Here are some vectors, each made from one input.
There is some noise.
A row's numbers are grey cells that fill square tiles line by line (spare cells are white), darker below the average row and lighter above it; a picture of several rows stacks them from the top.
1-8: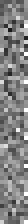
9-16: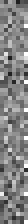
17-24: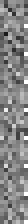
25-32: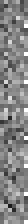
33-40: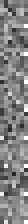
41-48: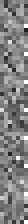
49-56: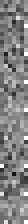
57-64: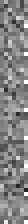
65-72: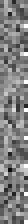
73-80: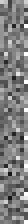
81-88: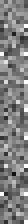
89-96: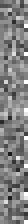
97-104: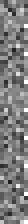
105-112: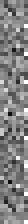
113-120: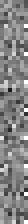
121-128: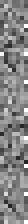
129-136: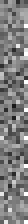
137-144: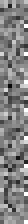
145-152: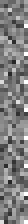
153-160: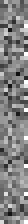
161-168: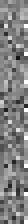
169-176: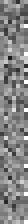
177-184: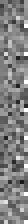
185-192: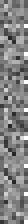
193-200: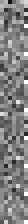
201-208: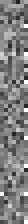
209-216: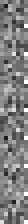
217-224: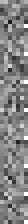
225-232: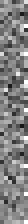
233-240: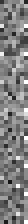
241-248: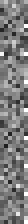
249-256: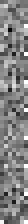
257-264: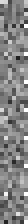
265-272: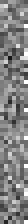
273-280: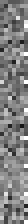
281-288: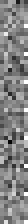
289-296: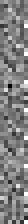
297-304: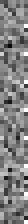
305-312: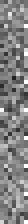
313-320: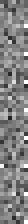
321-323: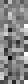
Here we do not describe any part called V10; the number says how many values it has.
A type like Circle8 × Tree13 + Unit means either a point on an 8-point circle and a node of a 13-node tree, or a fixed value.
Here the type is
Line9 + Line17 + V10.
